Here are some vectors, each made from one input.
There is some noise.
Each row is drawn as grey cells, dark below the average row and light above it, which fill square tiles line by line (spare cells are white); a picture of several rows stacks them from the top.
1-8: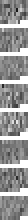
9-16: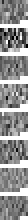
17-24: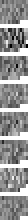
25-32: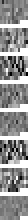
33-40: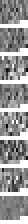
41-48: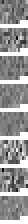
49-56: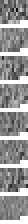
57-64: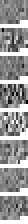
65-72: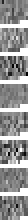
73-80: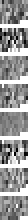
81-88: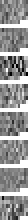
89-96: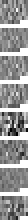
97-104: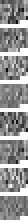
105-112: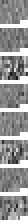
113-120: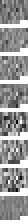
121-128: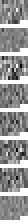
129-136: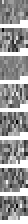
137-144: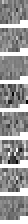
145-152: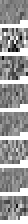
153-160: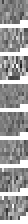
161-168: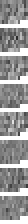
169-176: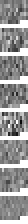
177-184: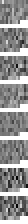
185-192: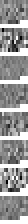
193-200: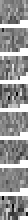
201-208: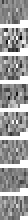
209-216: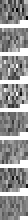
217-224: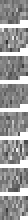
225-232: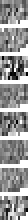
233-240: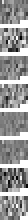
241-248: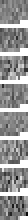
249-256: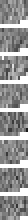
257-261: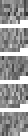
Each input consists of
a point on an 11-point line, together with either a fixed value, or three true/false values.
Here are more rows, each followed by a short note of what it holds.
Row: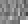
a point on an 11-point line and three true/false values
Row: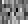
a point on an 11-point line and three true/false values
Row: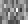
a point on an 11-point line
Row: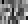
a point on an 11-point line and three true/false values
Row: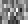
a point on an 11-point line
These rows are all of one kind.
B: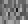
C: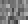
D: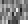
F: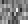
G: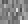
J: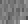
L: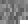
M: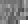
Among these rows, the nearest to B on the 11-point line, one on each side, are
D and F.
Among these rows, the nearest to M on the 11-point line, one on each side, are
C and J.
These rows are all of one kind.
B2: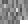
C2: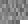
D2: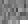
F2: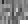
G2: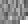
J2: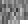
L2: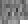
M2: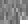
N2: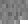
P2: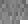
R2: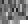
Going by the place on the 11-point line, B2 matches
L2, N2 and R2.
